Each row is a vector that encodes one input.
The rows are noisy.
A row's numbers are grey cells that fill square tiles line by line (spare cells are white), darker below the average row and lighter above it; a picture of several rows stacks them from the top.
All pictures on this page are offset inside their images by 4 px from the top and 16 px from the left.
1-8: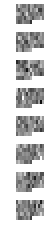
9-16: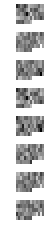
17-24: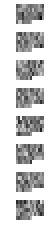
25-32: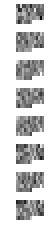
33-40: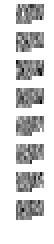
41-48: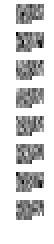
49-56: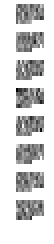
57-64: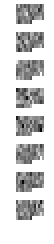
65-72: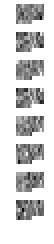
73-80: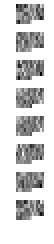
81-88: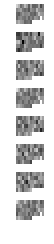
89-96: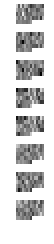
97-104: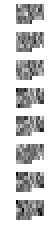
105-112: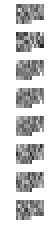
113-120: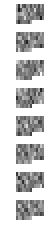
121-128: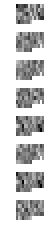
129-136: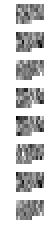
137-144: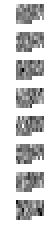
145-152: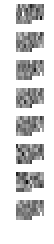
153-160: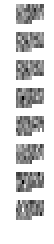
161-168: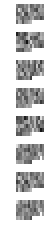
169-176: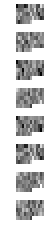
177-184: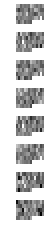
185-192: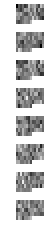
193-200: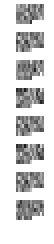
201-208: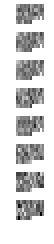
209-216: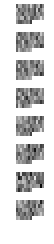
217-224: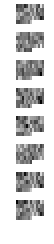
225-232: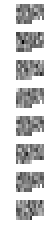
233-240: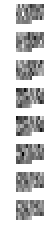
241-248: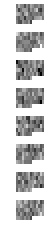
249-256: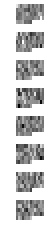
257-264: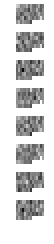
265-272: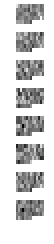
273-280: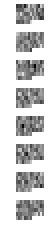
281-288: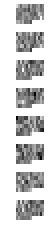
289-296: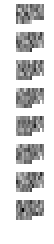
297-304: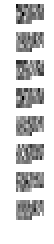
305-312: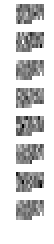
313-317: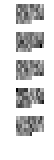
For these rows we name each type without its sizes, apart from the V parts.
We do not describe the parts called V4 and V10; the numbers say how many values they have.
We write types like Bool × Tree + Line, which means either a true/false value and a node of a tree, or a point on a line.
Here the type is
(Label × Line + List(V10)) × (Line + V4).
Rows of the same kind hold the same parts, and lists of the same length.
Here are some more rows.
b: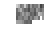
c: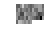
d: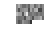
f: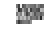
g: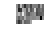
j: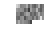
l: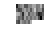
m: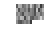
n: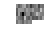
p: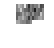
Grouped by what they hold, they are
b, p
c
d
f
g, l
j
m
n

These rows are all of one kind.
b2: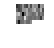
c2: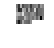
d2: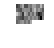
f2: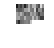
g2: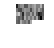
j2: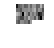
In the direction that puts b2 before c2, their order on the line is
j2, b2, f2, g2, c2, d2.
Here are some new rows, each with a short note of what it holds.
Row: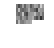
a value of V4, together with a list of one item
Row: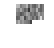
a point on a line, together with a list of one item
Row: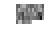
a value of V4, together with a list of two items
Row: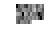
a label, a point on a line and a value of V4
